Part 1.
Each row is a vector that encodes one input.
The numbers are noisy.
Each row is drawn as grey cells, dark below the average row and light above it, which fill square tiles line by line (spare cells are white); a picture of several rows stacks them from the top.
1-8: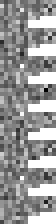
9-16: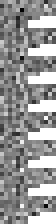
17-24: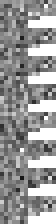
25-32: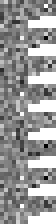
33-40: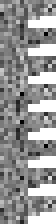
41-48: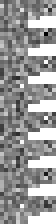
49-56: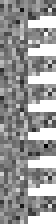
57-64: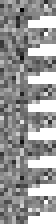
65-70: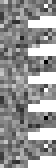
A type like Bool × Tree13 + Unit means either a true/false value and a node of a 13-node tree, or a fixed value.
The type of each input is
Bool × Bool × Bool × Bool.
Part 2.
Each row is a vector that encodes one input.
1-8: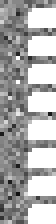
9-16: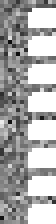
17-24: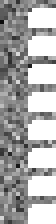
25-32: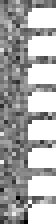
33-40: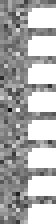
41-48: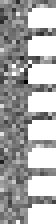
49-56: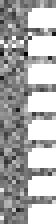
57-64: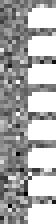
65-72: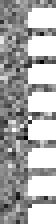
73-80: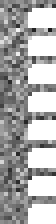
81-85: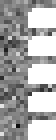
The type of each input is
Bool × Bool × Bool + Unit.
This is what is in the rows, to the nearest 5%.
About 5% of them hold a fixed value. The rest hold three true/false values.
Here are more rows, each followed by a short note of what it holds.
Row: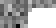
three true/false values
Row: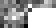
a fixed value
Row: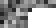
three true/false values
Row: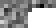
three true/false values
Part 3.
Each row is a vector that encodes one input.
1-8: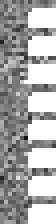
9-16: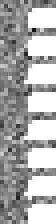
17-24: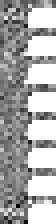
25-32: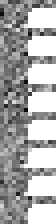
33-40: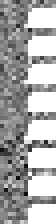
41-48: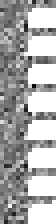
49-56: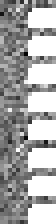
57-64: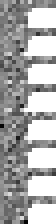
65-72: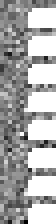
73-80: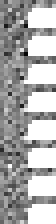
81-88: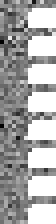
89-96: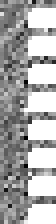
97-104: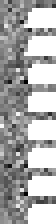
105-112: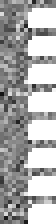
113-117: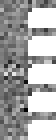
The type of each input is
Bool × Bool × Bool + Unit.
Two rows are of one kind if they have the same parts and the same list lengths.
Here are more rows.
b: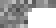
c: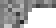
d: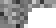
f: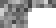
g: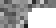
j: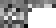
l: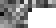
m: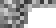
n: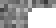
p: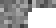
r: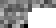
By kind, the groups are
b, c, d, f, g, l, m, n, p, r
j

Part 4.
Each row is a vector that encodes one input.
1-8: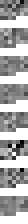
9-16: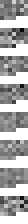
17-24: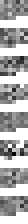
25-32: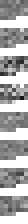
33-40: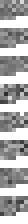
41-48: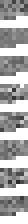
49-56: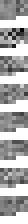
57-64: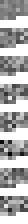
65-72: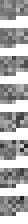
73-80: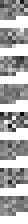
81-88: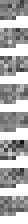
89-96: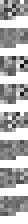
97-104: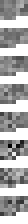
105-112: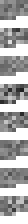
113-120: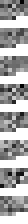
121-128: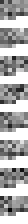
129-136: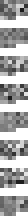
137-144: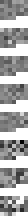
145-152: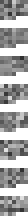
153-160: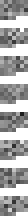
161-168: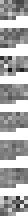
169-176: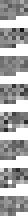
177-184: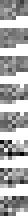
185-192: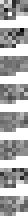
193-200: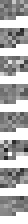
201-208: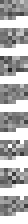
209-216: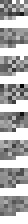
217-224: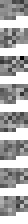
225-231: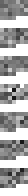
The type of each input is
Label5.
